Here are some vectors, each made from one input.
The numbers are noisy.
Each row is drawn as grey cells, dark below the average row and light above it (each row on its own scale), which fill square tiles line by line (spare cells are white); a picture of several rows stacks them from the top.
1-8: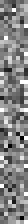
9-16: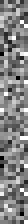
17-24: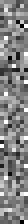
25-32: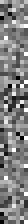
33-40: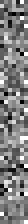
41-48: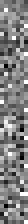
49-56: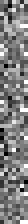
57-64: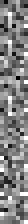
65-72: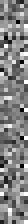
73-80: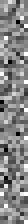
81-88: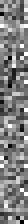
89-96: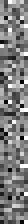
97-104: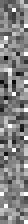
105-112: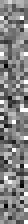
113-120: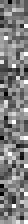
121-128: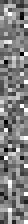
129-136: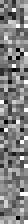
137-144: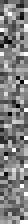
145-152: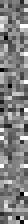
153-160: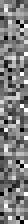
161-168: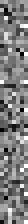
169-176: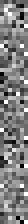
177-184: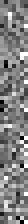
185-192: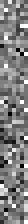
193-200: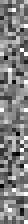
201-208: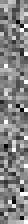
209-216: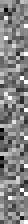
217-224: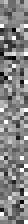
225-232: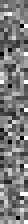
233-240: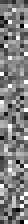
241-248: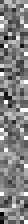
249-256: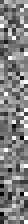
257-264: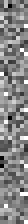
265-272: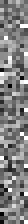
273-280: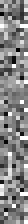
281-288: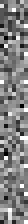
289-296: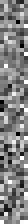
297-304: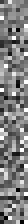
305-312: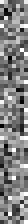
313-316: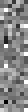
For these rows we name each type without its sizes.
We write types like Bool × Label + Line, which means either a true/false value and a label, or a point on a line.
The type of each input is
Label × (Tree + Unit).
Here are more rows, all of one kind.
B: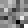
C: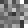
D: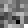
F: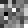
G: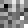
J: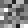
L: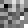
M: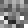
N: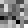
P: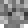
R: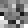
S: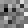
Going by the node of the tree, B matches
C, G and L.
